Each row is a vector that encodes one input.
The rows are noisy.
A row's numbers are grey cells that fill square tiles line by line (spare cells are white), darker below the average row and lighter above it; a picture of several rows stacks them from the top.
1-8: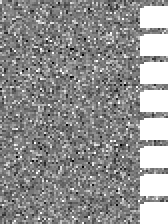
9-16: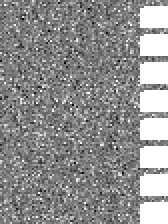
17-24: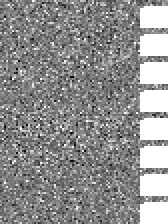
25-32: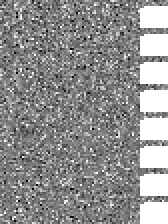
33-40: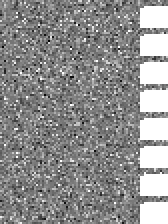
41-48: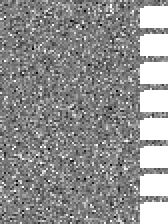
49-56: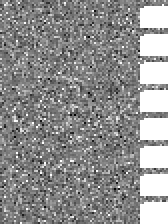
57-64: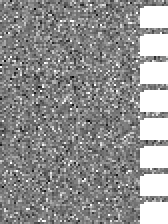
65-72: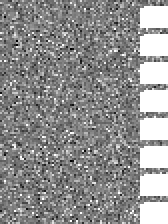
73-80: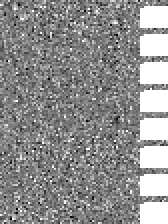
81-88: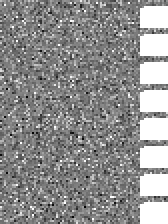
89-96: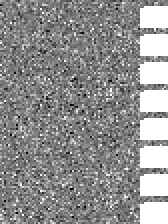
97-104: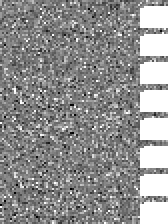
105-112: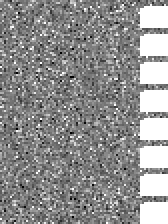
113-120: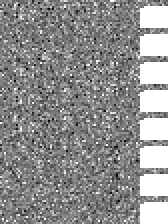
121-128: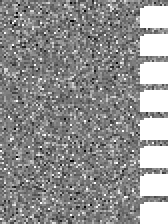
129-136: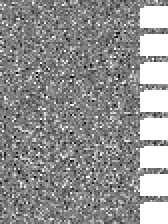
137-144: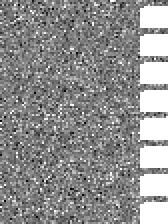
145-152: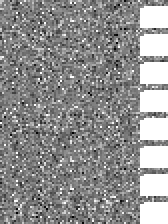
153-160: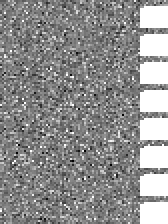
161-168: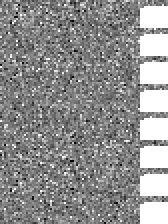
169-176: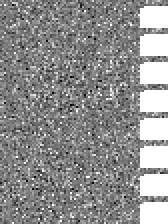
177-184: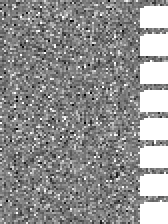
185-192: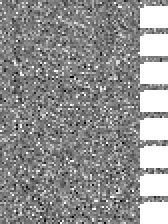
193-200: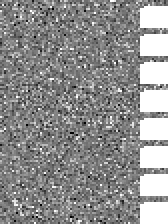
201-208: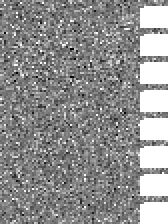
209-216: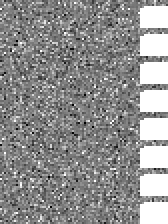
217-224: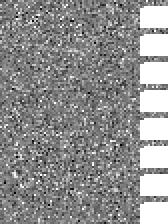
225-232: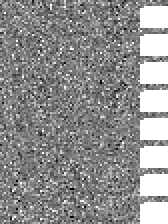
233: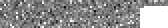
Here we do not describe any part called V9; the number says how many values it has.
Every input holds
a value of V9, together with either a point on a 16-point line, or three true/false values.
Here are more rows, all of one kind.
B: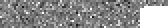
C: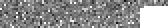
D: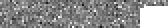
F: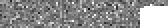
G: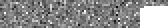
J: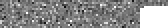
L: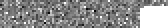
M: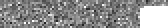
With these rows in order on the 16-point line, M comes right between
J and L.
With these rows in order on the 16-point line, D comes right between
B and F.
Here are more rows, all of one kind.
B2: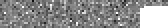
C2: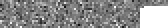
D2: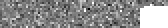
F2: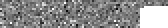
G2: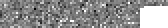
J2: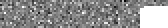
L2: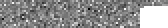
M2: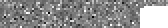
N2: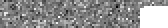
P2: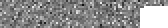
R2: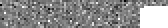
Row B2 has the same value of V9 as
J2 and R2.
